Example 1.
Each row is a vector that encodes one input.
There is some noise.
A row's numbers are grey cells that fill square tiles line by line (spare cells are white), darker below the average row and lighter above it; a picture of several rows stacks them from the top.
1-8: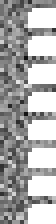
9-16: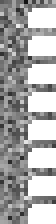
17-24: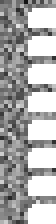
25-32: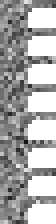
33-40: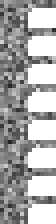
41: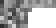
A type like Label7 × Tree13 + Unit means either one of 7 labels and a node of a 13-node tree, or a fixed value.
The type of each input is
Line8.
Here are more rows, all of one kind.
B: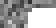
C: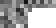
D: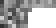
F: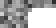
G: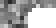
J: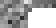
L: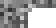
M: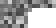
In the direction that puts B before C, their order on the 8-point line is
M, B, D, L, J, G, F, C.
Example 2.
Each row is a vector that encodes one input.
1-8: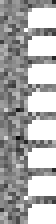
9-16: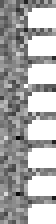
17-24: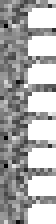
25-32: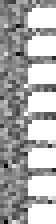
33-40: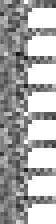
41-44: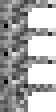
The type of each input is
Line5.
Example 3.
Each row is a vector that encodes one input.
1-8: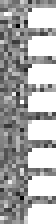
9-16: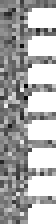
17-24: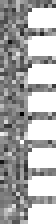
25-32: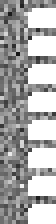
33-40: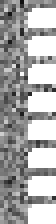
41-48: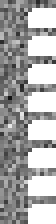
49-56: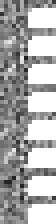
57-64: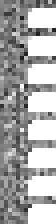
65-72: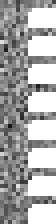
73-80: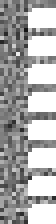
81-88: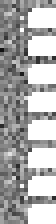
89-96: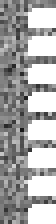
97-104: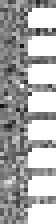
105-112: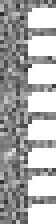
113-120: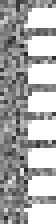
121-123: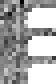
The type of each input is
Bool × Bool × Bool × Bool.
